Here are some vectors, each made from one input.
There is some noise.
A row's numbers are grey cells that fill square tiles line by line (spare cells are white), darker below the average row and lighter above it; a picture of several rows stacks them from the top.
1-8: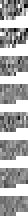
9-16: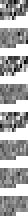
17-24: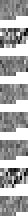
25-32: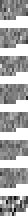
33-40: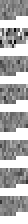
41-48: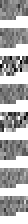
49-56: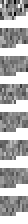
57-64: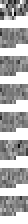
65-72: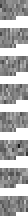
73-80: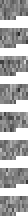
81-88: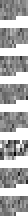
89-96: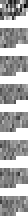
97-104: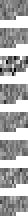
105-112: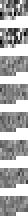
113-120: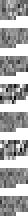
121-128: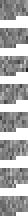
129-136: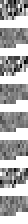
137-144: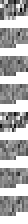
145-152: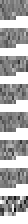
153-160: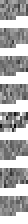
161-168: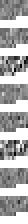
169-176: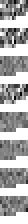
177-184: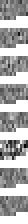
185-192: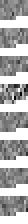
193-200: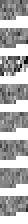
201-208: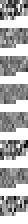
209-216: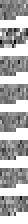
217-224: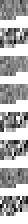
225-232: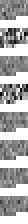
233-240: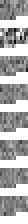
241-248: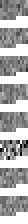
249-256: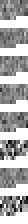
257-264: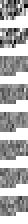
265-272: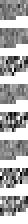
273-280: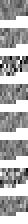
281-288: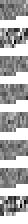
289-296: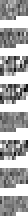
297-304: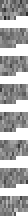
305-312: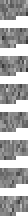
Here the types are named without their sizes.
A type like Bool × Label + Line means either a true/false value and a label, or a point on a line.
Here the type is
Bool × Label + Tree × Tree × Tree × (Tree + Unit) + Unit.
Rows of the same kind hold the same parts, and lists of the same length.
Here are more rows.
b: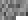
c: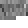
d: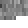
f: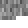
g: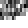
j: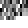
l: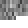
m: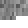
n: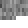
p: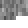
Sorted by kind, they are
b, c
d, f, l, m, n, p
g
j

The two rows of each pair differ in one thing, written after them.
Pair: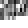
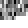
the label
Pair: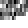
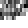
the true/false value
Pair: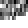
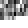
the label
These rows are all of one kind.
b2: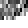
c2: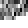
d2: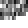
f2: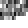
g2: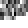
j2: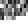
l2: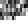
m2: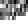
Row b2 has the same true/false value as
j2 and l2.
